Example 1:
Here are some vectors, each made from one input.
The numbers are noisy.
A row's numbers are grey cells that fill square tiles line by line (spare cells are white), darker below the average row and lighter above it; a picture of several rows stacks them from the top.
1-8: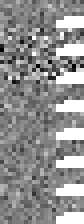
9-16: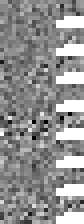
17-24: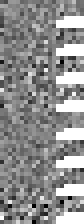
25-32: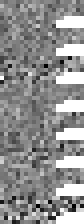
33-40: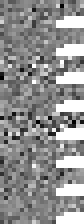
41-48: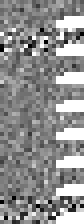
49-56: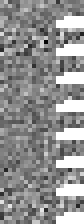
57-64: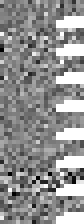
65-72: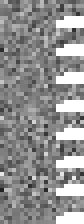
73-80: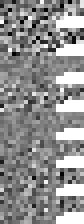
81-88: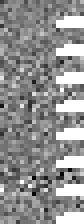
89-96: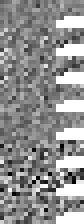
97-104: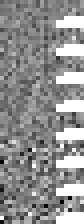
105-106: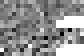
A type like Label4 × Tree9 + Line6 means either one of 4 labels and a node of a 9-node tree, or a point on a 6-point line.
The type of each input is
Line7 × Line7 + Unit.
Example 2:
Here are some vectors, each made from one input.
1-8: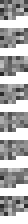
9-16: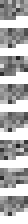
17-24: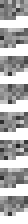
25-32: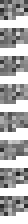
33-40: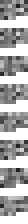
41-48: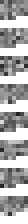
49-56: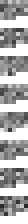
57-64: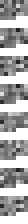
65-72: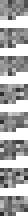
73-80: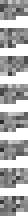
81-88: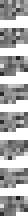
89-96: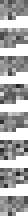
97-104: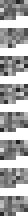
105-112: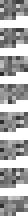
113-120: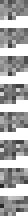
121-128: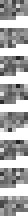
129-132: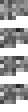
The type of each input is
Line16.
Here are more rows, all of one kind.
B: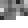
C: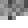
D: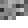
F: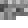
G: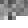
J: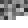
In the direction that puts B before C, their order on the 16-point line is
J, D, F, B, G, C.
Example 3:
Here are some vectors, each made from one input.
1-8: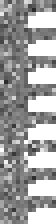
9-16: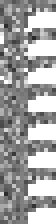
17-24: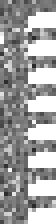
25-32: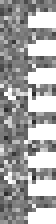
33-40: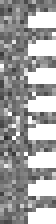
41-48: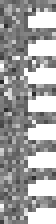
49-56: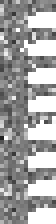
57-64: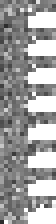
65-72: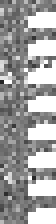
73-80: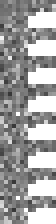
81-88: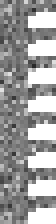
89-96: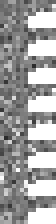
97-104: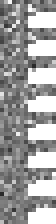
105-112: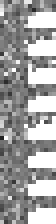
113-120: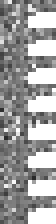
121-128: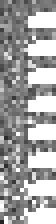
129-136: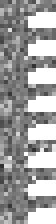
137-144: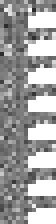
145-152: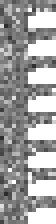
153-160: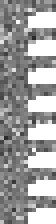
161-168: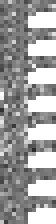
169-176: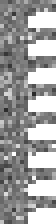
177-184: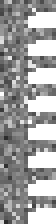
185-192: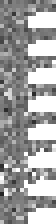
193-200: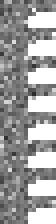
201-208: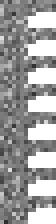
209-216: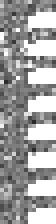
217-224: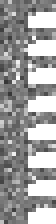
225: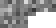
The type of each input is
Bool × Bool × Bool × Bool.
